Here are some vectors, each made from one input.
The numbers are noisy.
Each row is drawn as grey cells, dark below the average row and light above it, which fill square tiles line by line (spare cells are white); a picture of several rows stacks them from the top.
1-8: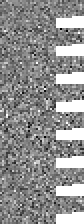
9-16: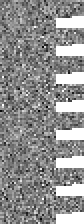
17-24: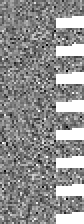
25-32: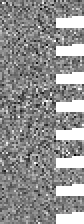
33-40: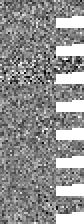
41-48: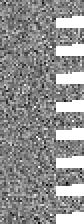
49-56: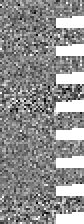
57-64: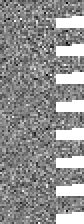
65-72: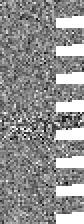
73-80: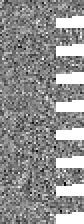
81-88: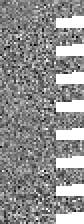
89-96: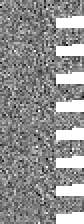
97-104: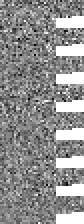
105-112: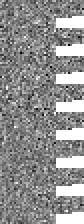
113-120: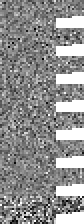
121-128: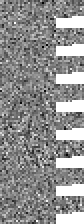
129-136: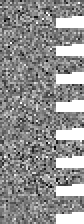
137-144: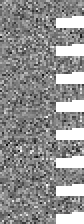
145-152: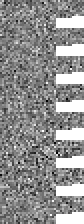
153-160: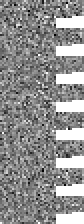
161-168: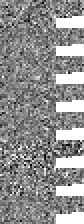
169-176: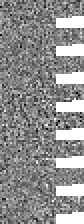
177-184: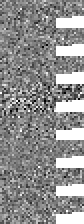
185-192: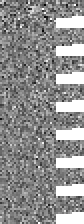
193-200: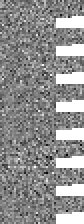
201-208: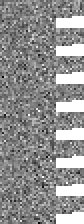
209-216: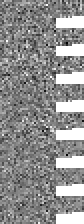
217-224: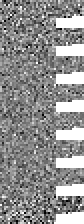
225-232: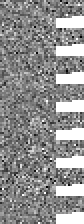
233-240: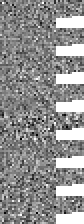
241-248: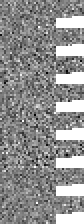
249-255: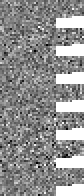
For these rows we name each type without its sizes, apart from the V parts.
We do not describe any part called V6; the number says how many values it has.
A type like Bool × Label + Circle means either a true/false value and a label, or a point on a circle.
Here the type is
Label × (Tree + Unit) × (Tree + V6) + Unit.
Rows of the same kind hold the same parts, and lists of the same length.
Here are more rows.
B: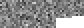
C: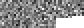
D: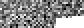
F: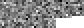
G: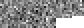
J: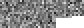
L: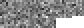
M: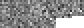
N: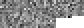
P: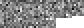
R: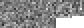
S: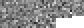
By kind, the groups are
B, J, L
C, P
D
F, M, N, S
G, R

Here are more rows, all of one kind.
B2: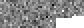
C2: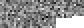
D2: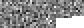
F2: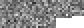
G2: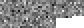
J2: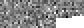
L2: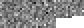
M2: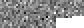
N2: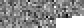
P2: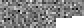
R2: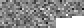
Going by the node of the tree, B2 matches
C2, G2 and M2.
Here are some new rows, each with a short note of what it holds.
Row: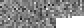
a label and a value of V6
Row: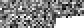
a fixed value
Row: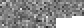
a label and a node of a tree
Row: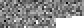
a label and a node of each of two trees
